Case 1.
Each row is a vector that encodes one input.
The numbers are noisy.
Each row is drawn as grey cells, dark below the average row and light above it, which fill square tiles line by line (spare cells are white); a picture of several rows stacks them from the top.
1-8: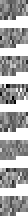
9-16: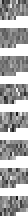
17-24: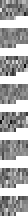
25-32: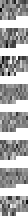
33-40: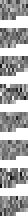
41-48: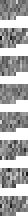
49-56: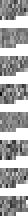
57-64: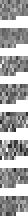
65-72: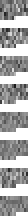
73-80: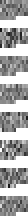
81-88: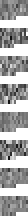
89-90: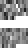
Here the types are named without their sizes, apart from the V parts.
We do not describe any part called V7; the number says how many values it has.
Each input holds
either a label and a point on a line, or a value of V7.
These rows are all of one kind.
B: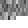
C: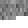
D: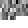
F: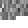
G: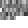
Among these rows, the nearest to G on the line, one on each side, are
C and F.
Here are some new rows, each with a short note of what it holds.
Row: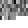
a value of V7
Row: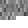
a label and a point on a line
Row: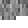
a label and a point on a line
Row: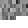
a label and a point on a line
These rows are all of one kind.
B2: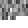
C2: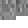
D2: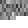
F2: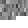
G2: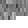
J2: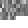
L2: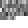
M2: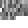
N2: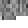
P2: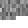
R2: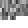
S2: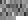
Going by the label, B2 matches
D2, R2 and S2.
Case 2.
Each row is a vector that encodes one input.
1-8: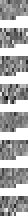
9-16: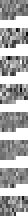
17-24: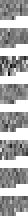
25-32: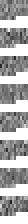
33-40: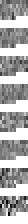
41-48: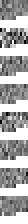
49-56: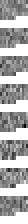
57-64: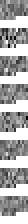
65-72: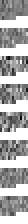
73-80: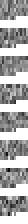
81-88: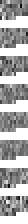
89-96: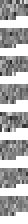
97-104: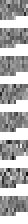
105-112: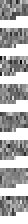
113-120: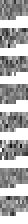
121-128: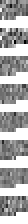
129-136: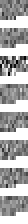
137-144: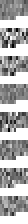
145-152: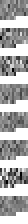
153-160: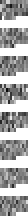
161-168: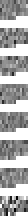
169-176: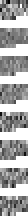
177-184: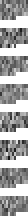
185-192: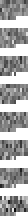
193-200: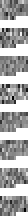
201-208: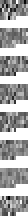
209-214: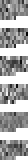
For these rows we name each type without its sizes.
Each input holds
either a label and a point on a line, or four true/false values.
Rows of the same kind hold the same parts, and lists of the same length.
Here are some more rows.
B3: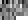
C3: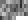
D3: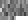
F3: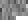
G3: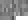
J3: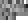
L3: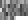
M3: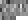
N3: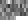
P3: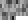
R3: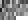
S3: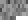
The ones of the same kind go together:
B3, D3, F3, G3, L3, M3, N3, P3, R3, S3
C3, J3

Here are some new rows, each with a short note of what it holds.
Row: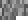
a label and a point on a line
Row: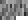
a label and a point on a line
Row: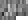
a label and a point on a line
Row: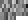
a label and a point on a line
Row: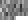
four true/false values
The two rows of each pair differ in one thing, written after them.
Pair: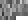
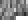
the place on the line
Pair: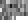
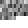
the label
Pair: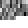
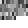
the label
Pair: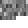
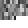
the place on the line
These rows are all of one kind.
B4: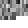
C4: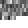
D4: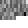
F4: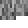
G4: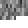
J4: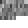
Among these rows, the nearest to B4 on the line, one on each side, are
D4 and F4.
